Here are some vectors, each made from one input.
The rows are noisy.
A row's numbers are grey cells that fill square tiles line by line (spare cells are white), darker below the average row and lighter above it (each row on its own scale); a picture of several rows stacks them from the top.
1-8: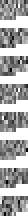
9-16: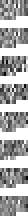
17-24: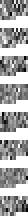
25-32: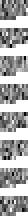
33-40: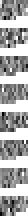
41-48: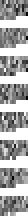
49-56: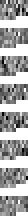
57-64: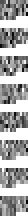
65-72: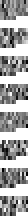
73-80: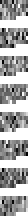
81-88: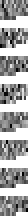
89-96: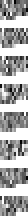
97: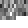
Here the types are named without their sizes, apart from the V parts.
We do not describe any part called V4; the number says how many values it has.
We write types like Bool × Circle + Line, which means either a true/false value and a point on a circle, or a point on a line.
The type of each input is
Circle × (Line + V4).
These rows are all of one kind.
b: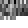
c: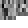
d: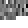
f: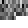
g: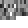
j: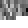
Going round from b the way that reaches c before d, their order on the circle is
b, j, g, c, f, d.
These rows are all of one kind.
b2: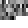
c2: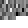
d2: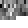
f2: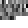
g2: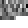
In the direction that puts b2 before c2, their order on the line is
d2, g2, f2, b2, c2.
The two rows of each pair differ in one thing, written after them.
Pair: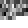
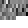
the place on the circle
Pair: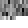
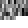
the place on the line
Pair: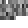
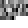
the place on the line
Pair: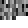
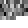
the place on the circle
